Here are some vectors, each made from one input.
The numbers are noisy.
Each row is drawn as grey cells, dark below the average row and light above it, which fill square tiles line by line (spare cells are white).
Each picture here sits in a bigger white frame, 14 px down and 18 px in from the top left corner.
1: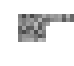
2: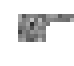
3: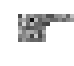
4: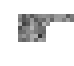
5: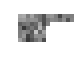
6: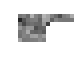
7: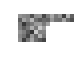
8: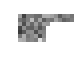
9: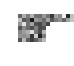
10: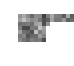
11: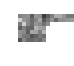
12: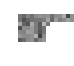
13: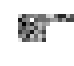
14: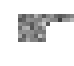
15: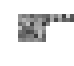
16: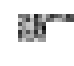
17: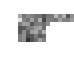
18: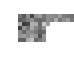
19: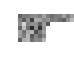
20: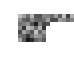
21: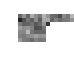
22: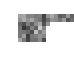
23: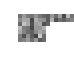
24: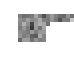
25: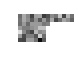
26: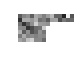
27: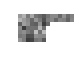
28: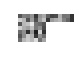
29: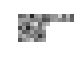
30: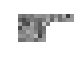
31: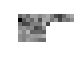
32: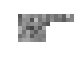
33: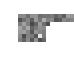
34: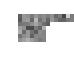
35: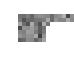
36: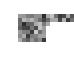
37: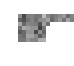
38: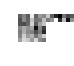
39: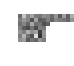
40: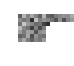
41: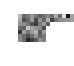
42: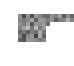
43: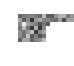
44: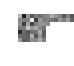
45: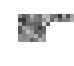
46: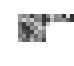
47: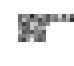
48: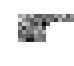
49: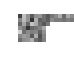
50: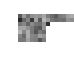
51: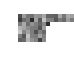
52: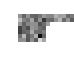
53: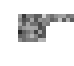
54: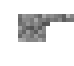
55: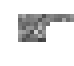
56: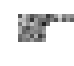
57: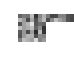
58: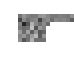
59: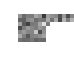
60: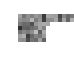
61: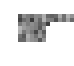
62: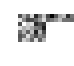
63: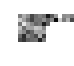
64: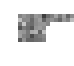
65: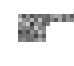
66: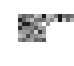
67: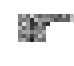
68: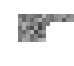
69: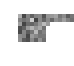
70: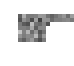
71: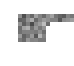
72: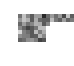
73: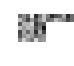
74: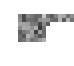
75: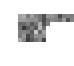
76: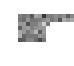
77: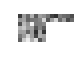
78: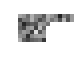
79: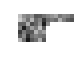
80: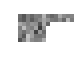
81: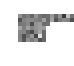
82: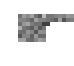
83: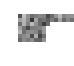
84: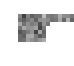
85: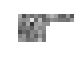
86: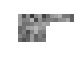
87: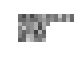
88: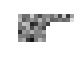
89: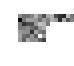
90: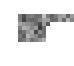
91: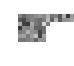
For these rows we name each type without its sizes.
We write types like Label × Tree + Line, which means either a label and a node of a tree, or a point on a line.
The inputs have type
Bool × Bool × Bool × Bool + Unit.
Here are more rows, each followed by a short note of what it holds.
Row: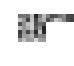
a fixed value
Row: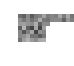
four true/false values
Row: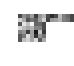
a fixed value
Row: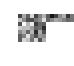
a fixed value
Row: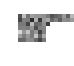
four true/false values
